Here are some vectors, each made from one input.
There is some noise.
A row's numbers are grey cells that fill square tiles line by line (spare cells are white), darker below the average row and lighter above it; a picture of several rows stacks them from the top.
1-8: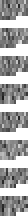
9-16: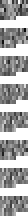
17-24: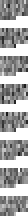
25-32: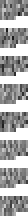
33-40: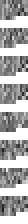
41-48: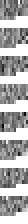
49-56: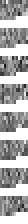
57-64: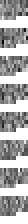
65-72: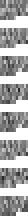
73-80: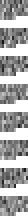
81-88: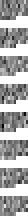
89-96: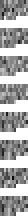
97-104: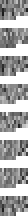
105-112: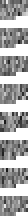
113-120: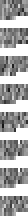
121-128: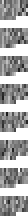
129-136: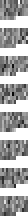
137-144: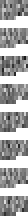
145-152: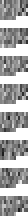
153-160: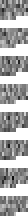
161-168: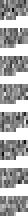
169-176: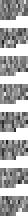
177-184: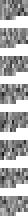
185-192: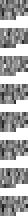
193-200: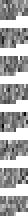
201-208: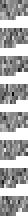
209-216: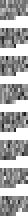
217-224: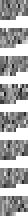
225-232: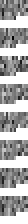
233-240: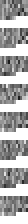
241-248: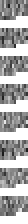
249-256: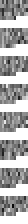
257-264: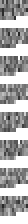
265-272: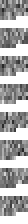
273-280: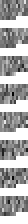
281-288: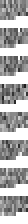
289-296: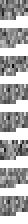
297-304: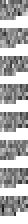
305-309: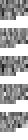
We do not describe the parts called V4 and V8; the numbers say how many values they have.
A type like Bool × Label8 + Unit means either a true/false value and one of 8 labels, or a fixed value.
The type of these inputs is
Line3 × Line3 + Tree11 + Unit + V4 × V8.
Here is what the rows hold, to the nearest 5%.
A few of them hold a fixed value. About 20% of them hold a point on each of two 3-point lines. About 45% of them hold a node of an 11-node tree. The rest hold a value of V4 and a value of V8.
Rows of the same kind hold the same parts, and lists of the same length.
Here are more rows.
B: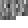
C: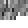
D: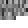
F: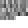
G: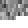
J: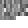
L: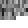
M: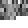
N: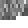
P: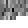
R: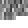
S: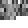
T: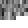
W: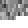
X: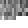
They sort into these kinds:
B, N
C, D, L, P, T
F, G, J, R, W, X
M, S

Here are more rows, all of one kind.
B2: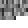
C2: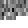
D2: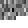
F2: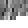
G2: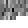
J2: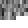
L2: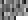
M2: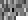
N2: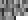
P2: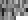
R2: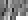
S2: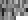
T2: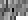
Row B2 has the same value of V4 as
J2, N2, P2 and S2.
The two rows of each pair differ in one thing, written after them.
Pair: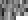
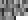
the value of V8
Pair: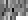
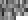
the value of V4
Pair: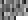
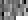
the value of V8
